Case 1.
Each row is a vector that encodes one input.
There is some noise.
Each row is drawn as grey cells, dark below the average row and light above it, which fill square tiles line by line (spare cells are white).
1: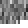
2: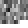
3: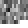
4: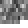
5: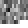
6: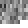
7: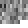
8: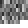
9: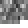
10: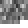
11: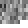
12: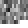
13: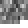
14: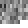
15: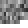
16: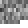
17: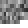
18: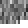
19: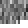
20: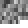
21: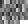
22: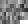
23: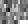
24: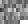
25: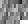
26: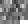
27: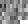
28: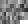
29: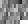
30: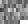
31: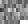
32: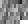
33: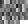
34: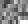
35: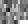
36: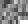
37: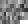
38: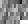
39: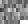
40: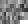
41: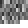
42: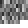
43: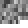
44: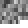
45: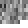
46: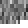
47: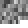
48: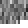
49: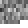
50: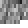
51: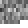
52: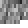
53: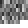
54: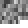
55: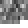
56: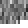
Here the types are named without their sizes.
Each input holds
a point on a line.
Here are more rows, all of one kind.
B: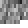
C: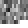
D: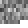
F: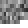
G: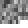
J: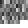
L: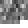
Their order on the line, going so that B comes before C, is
G, D, B, C, F, L, J.
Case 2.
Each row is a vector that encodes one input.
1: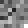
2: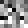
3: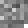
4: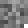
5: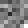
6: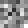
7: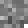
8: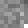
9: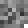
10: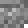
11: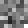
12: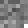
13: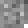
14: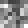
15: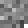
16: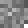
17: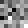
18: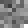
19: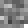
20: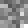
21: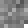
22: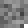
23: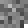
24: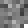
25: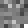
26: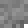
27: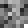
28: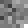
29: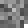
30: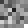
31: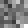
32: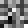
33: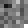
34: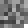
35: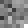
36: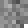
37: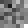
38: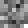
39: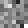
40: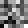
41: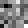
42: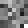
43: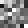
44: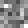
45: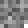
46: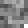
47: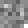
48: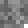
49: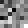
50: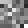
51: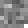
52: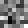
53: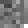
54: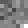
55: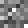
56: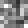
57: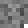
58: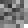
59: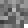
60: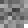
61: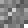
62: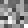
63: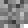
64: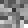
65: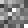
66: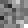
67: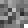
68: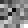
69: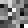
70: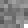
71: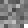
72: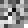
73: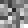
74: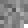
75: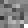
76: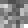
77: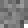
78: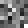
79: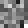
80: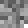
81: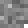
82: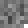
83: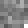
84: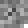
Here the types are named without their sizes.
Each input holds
a point on each of two lines.
